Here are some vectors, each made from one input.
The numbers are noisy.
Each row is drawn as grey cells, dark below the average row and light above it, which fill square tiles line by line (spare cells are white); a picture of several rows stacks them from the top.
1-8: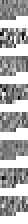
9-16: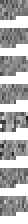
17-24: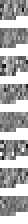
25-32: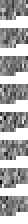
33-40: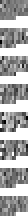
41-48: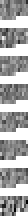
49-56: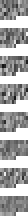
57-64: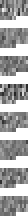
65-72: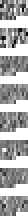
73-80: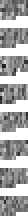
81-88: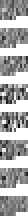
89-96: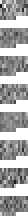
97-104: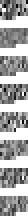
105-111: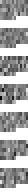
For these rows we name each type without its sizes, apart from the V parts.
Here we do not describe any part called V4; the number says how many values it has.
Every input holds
a value of V4, together with a list of items, each a point on a line and a true/false value.
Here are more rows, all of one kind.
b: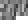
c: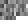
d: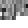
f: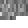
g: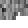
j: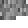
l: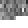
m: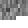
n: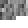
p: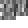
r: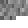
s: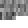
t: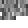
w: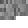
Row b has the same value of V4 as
d, p, s and t.
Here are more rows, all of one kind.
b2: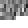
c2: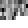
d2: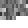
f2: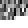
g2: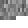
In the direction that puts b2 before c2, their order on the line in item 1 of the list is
b2, f2, c2, g2, d2.
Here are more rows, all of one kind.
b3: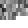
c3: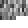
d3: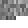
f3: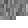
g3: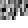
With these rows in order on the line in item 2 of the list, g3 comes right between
c3 and f3.
